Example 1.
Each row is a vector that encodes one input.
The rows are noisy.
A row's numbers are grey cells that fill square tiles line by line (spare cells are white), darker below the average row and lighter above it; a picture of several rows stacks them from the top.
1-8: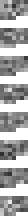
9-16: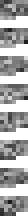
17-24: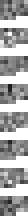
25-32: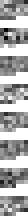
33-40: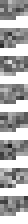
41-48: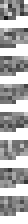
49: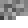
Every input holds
a point on a 5-point circle and a true/false value.
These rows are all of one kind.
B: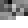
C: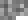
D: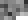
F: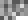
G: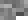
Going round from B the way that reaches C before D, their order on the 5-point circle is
B, C, F, G, D.
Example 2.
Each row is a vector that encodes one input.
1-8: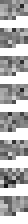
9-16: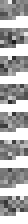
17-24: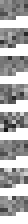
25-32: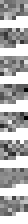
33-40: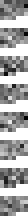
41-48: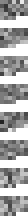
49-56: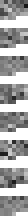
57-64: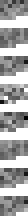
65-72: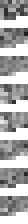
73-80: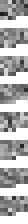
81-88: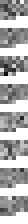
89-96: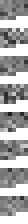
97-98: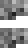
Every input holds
either a point on a 6-point circle, or three true/false values.
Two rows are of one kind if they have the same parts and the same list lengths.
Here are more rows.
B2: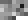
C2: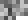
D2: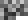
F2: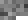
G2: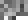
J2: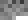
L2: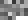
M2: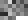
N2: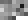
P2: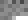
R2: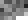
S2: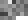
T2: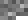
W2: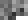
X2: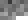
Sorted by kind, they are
B2, C2, D2, G2, N2, W2
F2, J2, L2, M2, P2, R2, S2, T2, X2

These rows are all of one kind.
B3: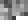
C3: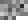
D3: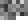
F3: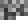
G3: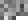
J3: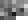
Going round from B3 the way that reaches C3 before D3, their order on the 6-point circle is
B3, C3, G3, J3, F3, D3.
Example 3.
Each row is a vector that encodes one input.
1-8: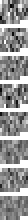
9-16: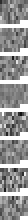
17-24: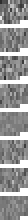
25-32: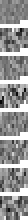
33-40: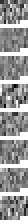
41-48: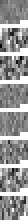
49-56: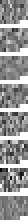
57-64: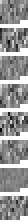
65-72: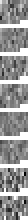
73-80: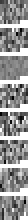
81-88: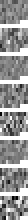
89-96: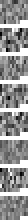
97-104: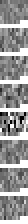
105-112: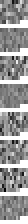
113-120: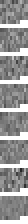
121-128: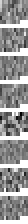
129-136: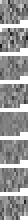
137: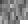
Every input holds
either a fixed value, or a point on each of two 7-point lines and a true/false value.
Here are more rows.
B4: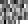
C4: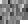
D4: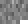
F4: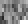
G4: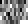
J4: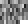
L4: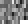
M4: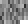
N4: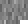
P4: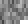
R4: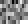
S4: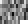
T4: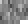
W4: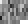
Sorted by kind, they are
B4, C4, D4, F4, J4, L4, M4, N4, P4, R4, S4, T4, W4
G4

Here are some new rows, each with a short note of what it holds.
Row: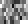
a fixed value
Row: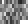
a fixed value
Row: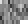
a point on each of two 7-point lines and a true/false value
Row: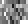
a fixed value
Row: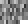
a point on each of two 7-point lines and a true/false value
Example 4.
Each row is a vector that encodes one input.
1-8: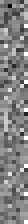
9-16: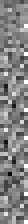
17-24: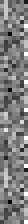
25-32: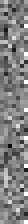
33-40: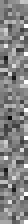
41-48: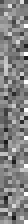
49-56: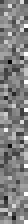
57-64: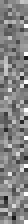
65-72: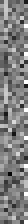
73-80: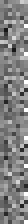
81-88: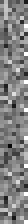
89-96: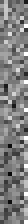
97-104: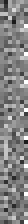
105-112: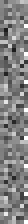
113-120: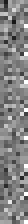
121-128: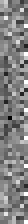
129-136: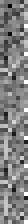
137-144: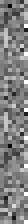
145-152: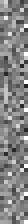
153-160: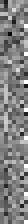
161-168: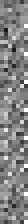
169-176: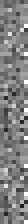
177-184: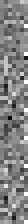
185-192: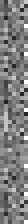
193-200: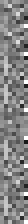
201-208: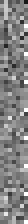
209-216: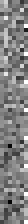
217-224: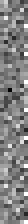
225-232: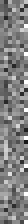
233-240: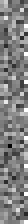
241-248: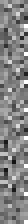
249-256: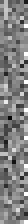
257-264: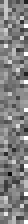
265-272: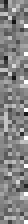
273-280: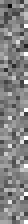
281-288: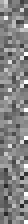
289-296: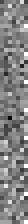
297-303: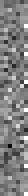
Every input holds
a point on a 5-point circle and a true/false value.
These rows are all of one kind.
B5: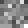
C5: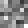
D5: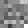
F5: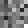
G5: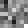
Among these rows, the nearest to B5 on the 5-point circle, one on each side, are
C5 and G5.
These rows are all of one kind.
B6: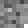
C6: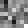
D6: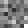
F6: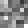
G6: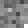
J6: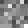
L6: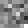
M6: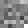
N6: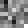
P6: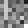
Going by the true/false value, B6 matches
D6, F6, G6 and P6.
